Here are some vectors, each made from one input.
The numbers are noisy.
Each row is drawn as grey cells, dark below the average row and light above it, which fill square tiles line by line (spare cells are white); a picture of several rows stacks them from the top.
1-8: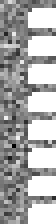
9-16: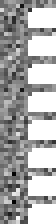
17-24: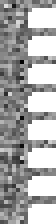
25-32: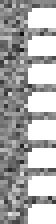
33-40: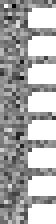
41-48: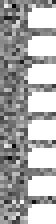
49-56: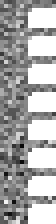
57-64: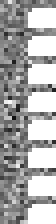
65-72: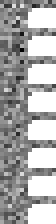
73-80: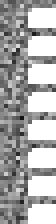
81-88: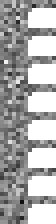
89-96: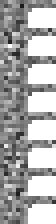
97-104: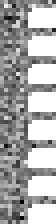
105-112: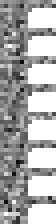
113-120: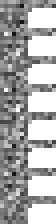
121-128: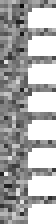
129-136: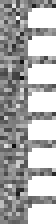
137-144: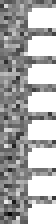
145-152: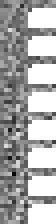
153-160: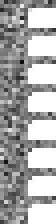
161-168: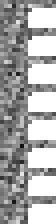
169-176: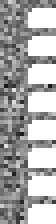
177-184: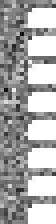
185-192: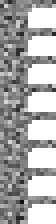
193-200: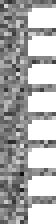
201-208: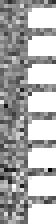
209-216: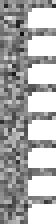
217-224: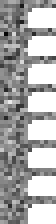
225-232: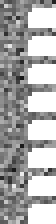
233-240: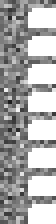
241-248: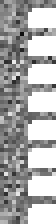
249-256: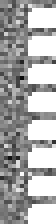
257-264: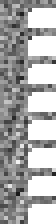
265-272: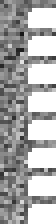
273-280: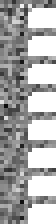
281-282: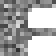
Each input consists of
either a point on a 6-point circle and a true/false value, or a node of a 12-node tree.
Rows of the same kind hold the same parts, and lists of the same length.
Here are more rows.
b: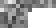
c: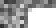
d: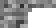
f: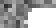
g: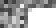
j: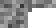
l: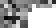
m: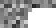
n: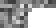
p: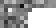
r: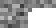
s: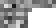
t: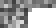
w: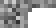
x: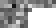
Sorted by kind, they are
b, d, f, j, m, p, r, w
c, g, l, n, s, t, x

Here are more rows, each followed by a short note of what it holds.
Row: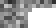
a point on a 6-point circle and a true/false value
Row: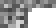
a point on a 6-point circle and a true/false value
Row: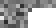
a node of a 12-node tree
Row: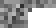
a node of a 12-node tree
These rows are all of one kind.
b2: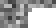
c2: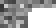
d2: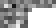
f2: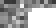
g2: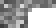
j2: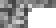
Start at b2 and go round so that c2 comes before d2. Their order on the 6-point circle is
b2, f2, c2, g2, d2, j2.
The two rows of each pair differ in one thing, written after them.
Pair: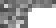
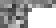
the place on the 6-point circle
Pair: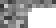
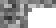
the place on the 6-point circle
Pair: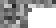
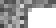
the place on the 6-point circle
